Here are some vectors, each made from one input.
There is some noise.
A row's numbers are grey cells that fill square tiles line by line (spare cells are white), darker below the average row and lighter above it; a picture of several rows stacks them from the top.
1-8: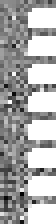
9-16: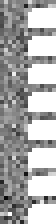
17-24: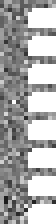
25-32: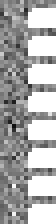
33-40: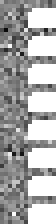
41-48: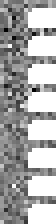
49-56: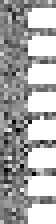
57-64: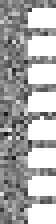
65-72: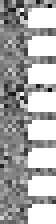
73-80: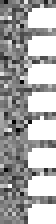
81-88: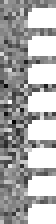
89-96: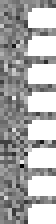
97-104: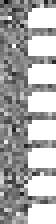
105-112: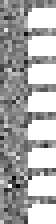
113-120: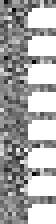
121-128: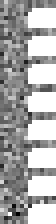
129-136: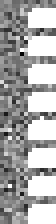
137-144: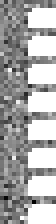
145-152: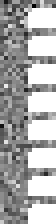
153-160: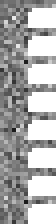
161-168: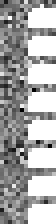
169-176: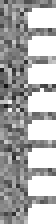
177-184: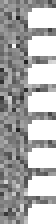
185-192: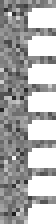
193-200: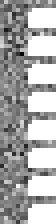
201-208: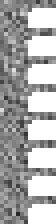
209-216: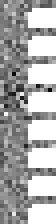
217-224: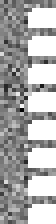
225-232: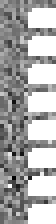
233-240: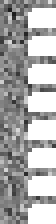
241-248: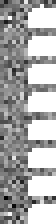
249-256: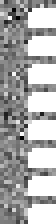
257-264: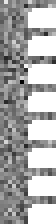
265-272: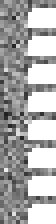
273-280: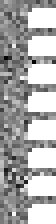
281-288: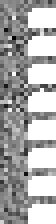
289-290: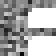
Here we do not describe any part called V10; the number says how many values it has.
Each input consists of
either five true/false values and a value of V10, or a list of up to two items, each a point on a 3-point line and a point on a 5-point line.
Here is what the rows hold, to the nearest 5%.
About 80% of them hold five true/false values and a value of V10. The rest are lists of up to two items, each a point on a 3-point line and a point on a 5-point line: a few of all rows are empty, 10% hold one and 10% two.
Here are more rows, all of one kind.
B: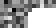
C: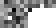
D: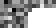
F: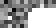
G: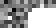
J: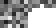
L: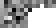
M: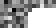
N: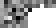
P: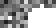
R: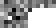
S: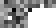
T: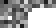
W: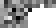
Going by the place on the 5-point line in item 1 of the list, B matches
D, F, G and M.
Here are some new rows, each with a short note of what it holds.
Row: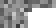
five true/false values and a value of V10
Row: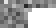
five true/false values and a value of V10
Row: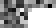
the empty list
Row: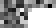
the empty list
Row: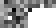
a list of one item
